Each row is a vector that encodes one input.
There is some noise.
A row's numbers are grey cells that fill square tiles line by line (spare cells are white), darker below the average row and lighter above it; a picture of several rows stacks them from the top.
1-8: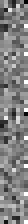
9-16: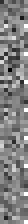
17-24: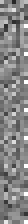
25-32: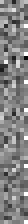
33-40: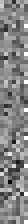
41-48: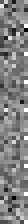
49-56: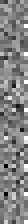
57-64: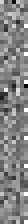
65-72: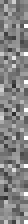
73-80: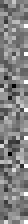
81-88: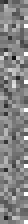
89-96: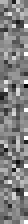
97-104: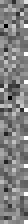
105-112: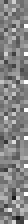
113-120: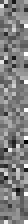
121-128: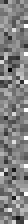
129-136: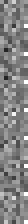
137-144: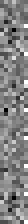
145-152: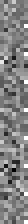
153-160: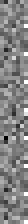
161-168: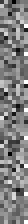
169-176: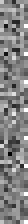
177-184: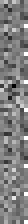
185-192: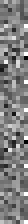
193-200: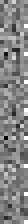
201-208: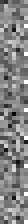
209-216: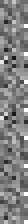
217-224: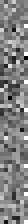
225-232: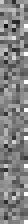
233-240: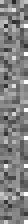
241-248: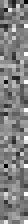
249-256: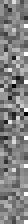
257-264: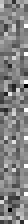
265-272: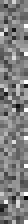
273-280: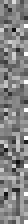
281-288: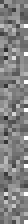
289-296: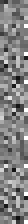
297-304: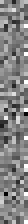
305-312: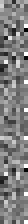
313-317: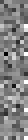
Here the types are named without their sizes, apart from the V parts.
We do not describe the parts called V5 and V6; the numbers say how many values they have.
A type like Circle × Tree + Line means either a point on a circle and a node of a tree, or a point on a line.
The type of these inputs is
Bool × (Line × V5 + List(V6)) + Tree.
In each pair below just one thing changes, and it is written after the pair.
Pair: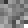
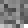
the true/false value
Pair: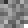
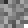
the value of V5
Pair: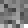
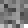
the place on the line
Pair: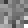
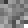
the value of V5
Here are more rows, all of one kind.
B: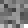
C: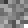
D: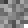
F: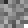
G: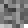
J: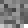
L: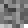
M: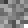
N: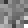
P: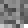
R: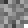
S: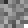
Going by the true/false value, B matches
G, J, L and P.
